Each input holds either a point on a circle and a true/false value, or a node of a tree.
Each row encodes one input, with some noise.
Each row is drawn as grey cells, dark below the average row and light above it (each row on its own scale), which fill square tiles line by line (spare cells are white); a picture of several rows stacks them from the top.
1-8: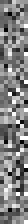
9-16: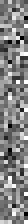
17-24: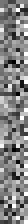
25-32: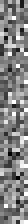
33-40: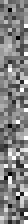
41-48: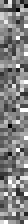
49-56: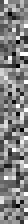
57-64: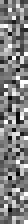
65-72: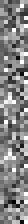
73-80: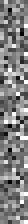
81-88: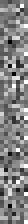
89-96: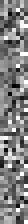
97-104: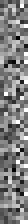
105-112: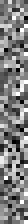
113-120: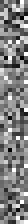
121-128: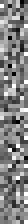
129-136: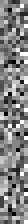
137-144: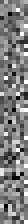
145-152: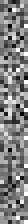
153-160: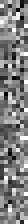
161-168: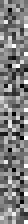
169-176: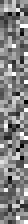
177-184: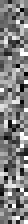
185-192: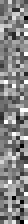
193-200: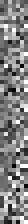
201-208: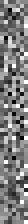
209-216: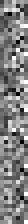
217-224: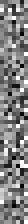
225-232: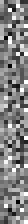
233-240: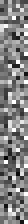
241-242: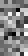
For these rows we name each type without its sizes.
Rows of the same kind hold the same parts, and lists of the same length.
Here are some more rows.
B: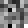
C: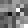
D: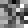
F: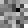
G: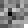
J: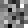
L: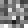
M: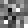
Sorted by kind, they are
B, C, D, G, J, M
F, L

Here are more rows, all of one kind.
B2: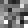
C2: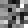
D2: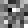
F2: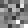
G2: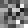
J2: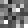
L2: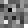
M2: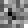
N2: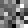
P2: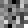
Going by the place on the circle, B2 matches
C2, F2, G2 and P2.
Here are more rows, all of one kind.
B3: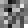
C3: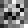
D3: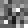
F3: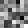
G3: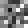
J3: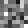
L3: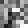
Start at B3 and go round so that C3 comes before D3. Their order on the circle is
B3, G3, J3, F3, L3, C3, D3.
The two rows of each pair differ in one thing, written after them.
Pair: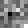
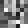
the true/false value
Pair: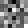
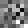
the true/false value
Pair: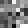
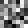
the true/false value
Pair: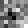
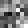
the true/false value
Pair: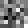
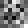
the true/false value
